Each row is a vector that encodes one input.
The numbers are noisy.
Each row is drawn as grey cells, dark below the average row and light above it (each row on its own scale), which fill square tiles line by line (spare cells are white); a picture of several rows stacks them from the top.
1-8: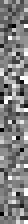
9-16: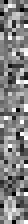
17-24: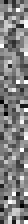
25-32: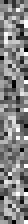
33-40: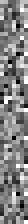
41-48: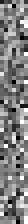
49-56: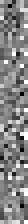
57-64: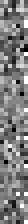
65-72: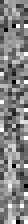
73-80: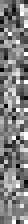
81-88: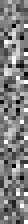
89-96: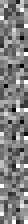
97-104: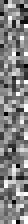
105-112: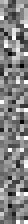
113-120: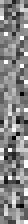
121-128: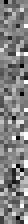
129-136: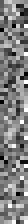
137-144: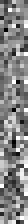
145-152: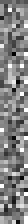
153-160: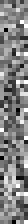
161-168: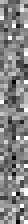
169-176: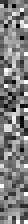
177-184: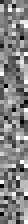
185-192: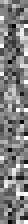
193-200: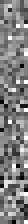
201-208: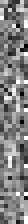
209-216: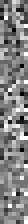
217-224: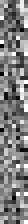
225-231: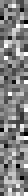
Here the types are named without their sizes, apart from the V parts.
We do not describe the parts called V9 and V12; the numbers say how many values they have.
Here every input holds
a value of V12, together with either a label, or three true/false values and a value of V9.
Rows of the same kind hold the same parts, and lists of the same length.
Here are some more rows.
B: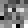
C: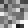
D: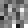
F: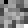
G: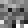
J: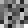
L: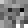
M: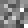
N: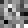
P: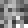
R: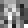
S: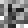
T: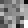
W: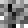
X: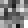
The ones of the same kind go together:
B, C, D, M, T, X
F, G, J, L, N, P, R, S, W

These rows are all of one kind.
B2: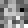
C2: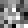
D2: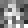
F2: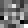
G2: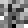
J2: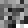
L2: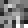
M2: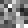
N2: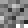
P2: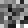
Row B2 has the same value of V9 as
D2 and N2.
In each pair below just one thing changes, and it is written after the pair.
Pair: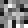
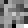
one of the three true/false values
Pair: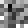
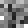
the value of V9
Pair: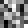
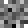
the value of V12
